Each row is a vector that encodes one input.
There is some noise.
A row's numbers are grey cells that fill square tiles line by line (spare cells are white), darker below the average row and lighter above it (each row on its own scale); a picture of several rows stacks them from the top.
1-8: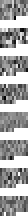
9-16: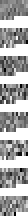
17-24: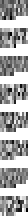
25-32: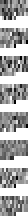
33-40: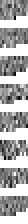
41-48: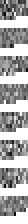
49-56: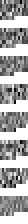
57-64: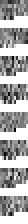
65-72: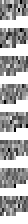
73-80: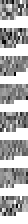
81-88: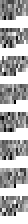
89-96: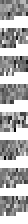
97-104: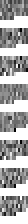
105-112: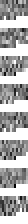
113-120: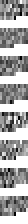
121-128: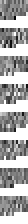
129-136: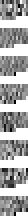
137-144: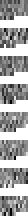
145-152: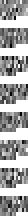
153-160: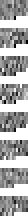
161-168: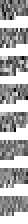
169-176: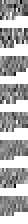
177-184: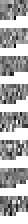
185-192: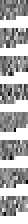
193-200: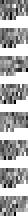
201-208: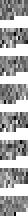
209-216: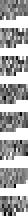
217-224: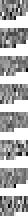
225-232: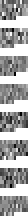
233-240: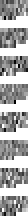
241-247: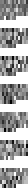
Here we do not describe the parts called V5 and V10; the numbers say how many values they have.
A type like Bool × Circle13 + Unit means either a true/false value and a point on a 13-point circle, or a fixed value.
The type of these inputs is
Bool × (Line6 + V5) + V10.
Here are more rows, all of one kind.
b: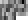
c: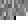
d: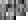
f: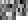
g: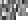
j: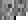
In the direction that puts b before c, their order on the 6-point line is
g, b, f, j, d, c.
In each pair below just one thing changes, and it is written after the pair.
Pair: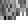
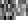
the true/false value
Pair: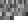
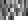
the true/false value
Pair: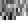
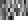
the value of V5
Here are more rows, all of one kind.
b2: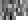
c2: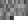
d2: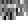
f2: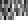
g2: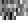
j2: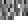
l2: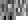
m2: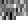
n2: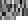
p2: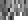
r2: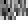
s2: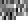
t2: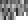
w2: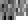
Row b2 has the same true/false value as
c2, l2 and w2.
